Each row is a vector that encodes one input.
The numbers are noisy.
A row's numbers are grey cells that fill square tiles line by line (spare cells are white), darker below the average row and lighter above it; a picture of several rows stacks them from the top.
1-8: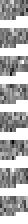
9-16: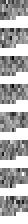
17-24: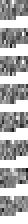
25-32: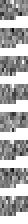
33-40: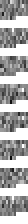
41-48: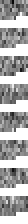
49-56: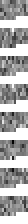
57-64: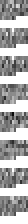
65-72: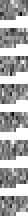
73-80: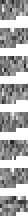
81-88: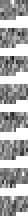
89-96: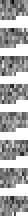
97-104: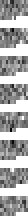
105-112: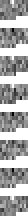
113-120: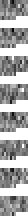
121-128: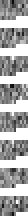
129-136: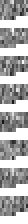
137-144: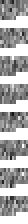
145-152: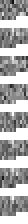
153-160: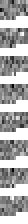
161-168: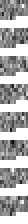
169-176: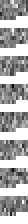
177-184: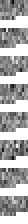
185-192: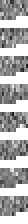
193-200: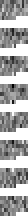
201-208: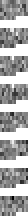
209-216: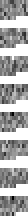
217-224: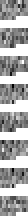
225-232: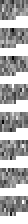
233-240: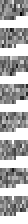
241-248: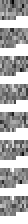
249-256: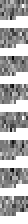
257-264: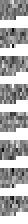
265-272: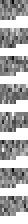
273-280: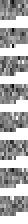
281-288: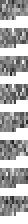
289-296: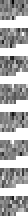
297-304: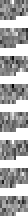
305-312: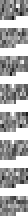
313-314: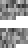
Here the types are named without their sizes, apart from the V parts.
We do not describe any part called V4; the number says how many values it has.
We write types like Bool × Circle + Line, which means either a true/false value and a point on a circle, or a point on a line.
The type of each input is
(Bool × Bool × Bool + List(Line)) × V4.
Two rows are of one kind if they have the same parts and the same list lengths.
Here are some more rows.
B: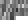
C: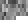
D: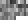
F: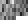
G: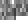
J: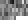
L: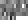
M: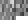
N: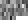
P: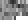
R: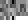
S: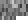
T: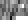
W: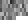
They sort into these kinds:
B, L, N, T
C, D, J, P, R, W
F, G, M
S

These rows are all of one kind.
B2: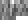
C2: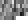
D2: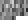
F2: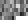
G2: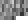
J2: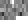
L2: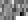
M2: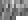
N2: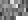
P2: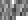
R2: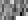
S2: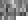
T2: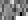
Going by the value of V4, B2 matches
M2 and P2.
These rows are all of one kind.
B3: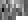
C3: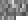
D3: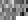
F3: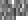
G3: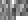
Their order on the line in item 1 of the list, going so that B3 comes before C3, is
B3, C3, D3, G3, F3.
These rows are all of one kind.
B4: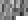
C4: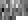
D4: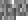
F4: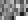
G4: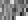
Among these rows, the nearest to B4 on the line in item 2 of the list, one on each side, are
F4 and G4.
